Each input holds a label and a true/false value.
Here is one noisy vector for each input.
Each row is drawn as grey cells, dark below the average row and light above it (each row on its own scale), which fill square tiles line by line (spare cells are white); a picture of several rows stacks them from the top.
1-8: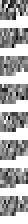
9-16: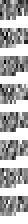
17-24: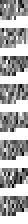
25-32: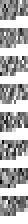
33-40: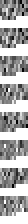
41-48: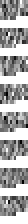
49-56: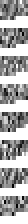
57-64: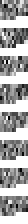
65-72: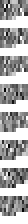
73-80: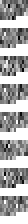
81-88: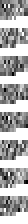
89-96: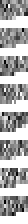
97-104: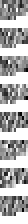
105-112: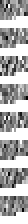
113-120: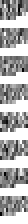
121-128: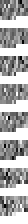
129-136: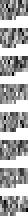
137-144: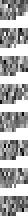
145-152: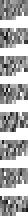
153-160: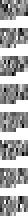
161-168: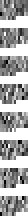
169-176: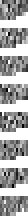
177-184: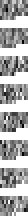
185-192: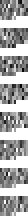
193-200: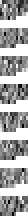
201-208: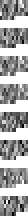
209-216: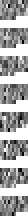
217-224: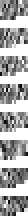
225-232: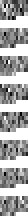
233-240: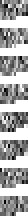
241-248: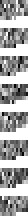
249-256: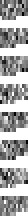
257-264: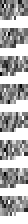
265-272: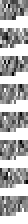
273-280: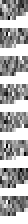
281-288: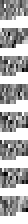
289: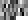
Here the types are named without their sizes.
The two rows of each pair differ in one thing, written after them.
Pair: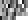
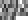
the label
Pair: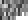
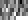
the label
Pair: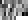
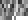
the label
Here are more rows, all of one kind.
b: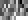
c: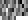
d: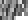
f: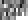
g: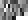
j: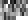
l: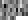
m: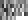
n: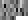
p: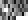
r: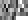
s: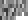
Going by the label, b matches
d and j.
